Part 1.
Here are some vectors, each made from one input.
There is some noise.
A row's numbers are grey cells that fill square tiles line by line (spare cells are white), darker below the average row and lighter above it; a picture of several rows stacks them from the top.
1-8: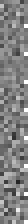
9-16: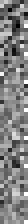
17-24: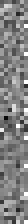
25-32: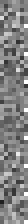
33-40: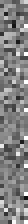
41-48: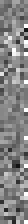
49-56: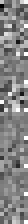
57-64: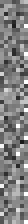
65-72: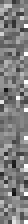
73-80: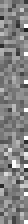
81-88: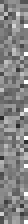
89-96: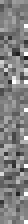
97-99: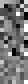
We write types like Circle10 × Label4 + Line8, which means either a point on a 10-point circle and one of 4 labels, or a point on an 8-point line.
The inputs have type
Line7.
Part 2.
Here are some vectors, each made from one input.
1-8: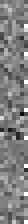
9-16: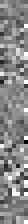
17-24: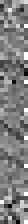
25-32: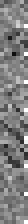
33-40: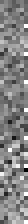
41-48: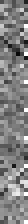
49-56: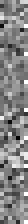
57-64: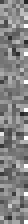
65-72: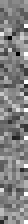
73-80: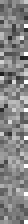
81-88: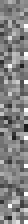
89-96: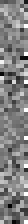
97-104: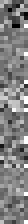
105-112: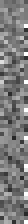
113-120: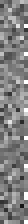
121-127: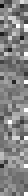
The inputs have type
Line11.
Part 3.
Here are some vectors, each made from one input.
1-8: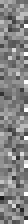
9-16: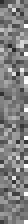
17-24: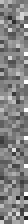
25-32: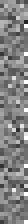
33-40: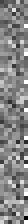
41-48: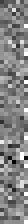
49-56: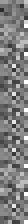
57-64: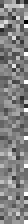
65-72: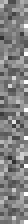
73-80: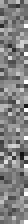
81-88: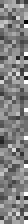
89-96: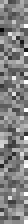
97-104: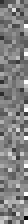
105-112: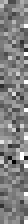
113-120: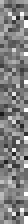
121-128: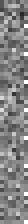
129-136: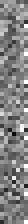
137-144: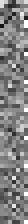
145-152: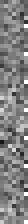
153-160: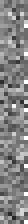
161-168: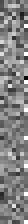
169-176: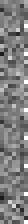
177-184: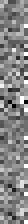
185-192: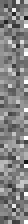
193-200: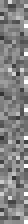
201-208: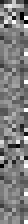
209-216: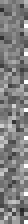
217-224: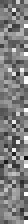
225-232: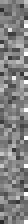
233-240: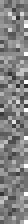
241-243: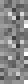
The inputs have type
Label7.
